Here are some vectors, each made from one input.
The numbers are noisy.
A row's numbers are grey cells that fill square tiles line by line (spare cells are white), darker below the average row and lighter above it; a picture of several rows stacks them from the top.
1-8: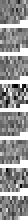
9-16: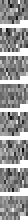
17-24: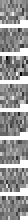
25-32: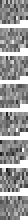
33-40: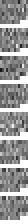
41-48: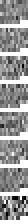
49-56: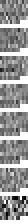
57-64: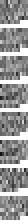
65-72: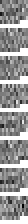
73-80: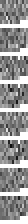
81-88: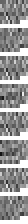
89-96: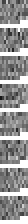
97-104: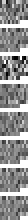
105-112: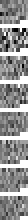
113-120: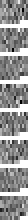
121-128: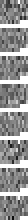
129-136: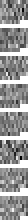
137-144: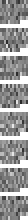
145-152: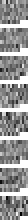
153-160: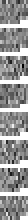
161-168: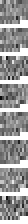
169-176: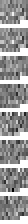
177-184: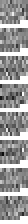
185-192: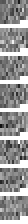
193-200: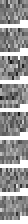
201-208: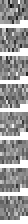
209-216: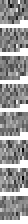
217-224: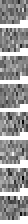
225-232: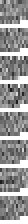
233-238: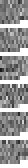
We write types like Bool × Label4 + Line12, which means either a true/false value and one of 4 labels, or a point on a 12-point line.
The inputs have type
List2(Line7).
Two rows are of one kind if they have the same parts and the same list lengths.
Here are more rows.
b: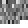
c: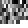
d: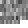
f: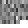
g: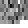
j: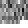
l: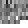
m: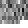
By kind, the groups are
b, f, l
c
d, g, j, m

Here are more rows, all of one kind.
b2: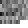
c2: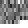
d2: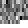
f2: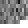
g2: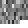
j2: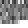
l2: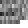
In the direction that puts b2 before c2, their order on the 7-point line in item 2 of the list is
g2, l2, b2, d2, j2, c2, f2.
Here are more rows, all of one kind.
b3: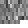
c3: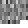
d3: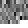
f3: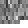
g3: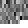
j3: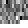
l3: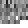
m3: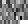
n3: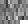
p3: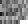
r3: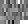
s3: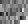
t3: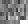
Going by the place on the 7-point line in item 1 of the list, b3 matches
f3 and n3.
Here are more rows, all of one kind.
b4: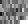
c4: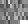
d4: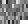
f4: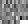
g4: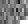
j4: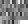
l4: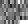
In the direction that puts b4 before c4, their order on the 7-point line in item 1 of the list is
b4, g4, c4, f4, d4, l4, j4.
